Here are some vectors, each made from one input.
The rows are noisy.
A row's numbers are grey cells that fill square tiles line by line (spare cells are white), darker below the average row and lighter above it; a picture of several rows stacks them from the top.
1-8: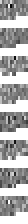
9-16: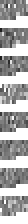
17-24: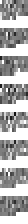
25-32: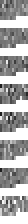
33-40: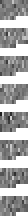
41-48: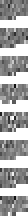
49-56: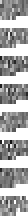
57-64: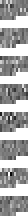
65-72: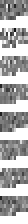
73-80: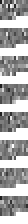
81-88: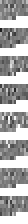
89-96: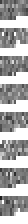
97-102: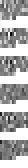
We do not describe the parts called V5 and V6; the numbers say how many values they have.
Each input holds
a true/false value and a value of V6, together with either a point on a 4-point line, or a value of V5.
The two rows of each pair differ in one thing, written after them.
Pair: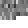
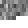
the place on the 4-point line
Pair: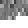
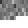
the true/false value
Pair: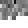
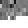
the value of V6
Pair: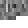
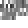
the value of V6
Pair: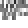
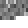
the place on the 4-point line
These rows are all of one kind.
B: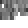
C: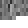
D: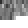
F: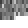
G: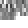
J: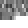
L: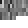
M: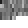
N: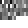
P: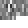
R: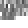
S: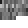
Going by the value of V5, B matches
C, F, G and J.
